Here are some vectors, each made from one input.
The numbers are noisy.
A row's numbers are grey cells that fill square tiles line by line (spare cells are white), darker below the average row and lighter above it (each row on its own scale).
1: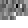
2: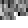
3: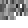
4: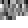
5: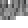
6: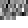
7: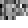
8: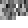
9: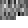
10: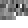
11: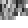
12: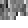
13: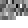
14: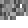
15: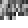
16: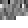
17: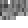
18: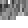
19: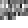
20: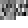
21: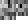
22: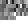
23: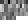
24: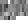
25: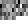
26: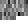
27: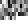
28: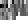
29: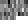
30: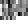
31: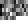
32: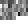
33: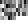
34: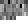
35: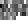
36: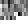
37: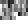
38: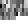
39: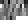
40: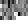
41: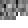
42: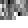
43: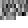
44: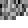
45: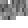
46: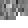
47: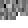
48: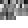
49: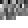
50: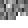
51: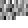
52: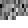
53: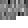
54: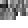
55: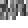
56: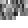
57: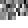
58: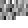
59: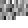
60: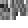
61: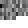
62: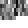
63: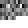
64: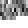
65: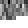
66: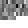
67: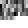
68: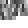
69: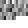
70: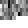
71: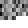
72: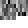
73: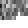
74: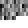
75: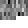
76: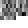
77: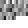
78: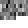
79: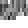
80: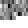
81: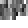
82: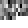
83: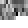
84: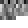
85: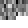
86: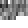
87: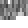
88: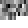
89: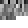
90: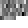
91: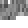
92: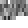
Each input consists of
either a fixed value, or one of 6 labels and a true/false value.
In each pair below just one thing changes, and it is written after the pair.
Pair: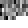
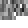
the label
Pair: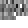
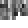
the label
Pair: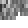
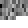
the label
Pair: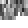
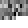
the true/false value
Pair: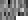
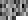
the true/false value
